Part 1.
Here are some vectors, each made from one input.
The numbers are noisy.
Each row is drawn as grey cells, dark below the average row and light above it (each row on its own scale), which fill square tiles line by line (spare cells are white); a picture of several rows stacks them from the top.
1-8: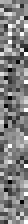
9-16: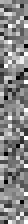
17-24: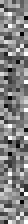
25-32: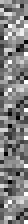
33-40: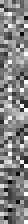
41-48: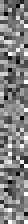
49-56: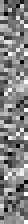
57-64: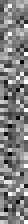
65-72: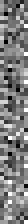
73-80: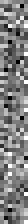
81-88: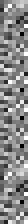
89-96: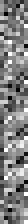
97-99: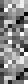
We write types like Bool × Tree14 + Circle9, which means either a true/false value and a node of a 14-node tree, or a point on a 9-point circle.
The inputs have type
Tree13.
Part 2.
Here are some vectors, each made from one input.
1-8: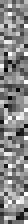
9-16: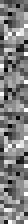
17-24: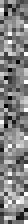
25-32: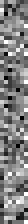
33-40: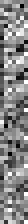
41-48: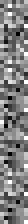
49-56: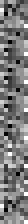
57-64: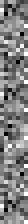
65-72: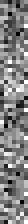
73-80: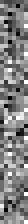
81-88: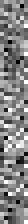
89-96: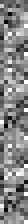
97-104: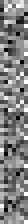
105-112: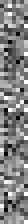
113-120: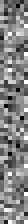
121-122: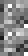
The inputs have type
Tree13.
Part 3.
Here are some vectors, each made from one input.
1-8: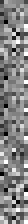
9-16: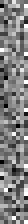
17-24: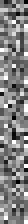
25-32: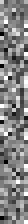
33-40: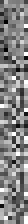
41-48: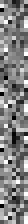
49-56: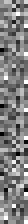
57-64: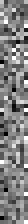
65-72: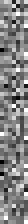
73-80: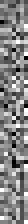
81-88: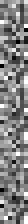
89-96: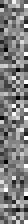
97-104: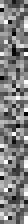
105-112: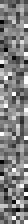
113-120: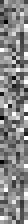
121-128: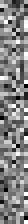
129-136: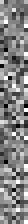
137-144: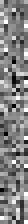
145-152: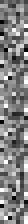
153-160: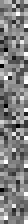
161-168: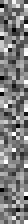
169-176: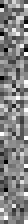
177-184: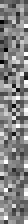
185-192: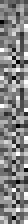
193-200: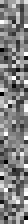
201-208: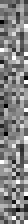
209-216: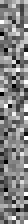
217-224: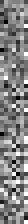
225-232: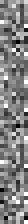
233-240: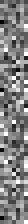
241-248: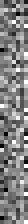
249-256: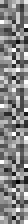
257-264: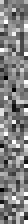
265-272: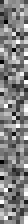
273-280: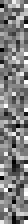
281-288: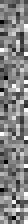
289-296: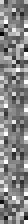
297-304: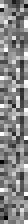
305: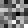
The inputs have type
Bool × Bool × Bool + Unit.
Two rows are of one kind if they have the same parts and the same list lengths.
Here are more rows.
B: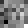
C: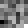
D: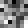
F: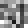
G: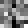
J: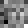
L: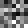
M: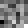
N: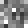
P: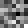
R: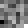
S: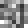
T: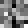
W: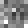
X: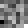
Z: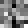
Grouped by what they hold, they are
B, C, D, F, J, L, M, N, P, R, S, W, X
G, T, Z

